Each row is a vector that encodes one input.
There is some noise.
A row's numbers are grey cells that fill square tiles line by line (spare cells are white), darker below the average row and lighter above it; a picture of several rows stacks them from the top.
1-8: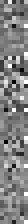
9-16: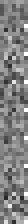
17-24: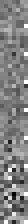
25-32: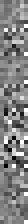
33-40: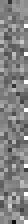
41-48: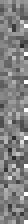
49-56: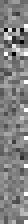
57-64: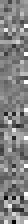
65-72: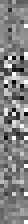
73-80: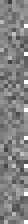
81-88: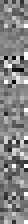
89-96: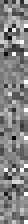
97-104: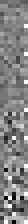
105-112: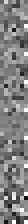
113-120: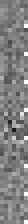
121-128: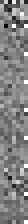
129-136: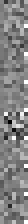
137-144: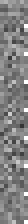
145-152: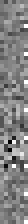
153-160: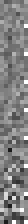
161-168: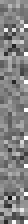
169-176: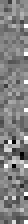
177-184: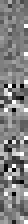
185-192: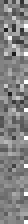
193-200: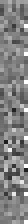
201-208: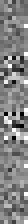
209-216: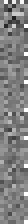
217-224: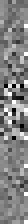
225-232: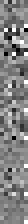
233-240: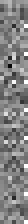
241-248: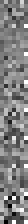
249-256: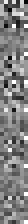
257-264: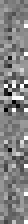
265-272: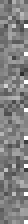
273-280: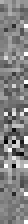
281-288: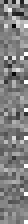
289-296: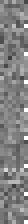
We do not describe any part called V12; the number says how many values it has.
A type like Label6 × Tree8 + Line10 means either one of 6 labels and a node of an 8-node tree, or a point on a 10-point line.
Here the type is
Bool × Line10 + Line4 × (Line9 + V12).
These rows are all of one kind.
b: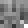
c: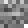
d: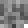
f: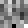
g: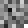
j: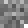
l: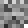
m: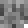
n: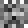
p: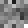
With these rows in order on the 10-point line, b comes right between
c and j.
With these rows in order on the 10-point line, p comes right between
f and l.
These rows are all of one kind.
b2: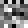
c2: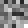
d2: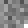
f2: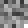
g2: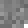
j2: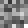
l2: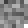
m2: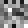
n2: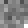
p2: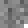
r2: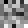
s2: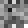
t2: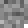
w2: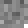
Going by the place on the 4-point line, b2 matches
d2, g2, n2 and p2.
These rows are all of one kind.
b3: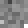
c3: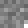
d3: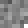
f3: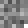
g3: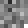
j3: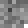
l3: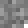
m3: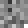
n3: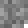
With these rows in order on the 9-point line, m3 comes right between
b3 and j3.
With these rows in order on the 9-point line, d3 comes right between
f3 and l3.
